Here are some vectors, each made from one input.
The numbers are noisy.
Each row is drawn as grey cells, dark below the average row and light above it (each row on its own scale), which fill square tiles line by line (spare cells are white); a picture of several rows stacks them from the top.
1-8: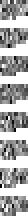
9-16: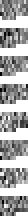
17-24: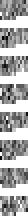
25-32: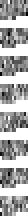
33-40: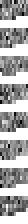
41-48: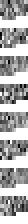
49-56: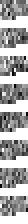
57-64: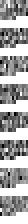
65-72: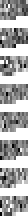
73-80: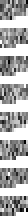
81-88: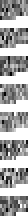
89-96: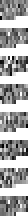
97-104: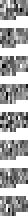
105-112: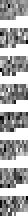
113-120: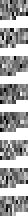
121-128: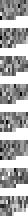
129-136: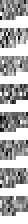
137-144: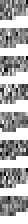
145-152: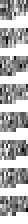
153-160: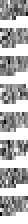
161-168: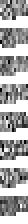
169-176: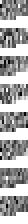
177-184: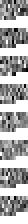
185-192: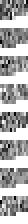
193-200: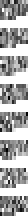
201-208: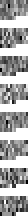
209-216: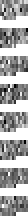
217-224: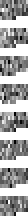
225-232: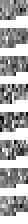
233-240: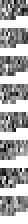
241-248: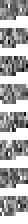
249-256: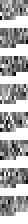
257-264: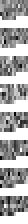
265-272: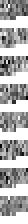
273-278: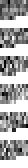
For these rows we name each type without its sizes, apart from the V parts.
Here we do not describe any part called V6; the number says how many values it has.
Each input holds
a list of items, each a true/false value and a value of V6.
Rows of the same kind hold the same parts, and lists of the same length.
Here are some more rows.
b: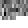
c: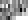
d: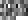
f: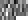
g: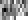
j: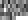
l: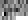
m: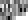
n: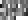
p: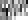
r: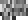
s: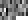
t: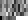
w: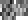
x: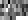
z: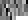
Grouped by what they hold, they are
b, l
c, g, m, p, r, w
d, f, j, n, s, t, x, z

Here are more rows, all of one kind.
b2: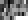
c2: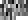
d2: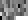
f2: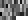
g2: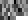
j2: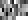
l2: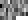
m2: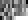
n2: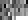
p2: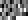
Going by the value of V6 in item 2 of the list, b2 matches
c2 and p2.
